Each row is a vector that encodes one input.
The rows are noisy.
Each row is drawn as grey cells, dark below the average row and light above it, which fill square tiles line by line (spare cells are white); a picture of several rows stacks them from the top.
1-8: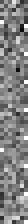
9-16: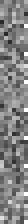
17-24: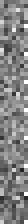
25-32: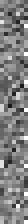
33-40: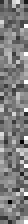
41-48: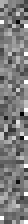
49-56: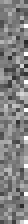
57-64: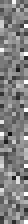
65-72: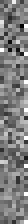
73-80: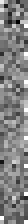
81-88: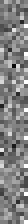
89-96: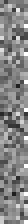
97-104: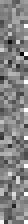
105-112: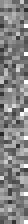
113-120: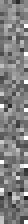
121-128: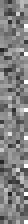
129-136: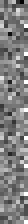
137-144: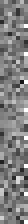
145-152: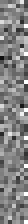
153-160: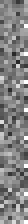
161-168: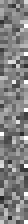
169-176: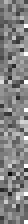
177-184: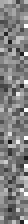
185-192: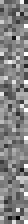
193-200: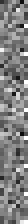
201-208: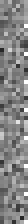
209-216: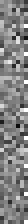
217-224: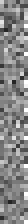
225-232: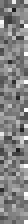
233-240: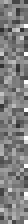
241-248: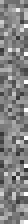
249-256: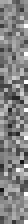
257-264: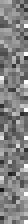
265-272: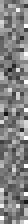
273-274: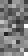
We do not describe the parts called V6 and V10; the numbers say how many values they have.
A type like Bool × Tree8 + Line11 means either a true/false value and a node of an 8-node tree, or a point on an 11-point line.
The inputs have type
(Line3 × Line4 + V10) × (Tree13 + V6).
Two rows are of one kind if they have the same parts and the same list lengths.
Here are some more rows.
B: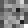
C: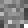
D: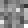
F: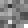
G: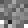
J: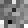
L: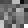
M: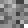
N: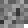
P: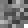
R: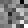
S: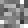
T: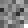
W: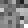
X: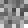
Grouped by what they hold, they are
B, C, F, N, T
D, G, J, R, W, X
L, P, S
M

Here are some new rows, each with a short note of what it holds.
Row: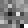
a value of V6 and a value of V10
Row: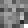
a point on a 3-point line, a point on a 4-point line and a node of a 13-node tree
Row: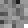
a node of a 13-node tree and a value of V10
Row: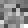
a point on a 3-point line, a point on a 4-point line and a value of V6
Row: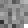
a node of a 13-node tree and a value of V10
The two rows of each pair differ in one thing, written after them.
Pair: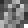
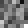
the place on the 4-point line
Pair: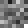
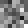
the value of V6
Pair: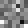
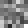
the place on the 4-point line
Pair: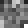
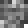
the place on the 3-point line
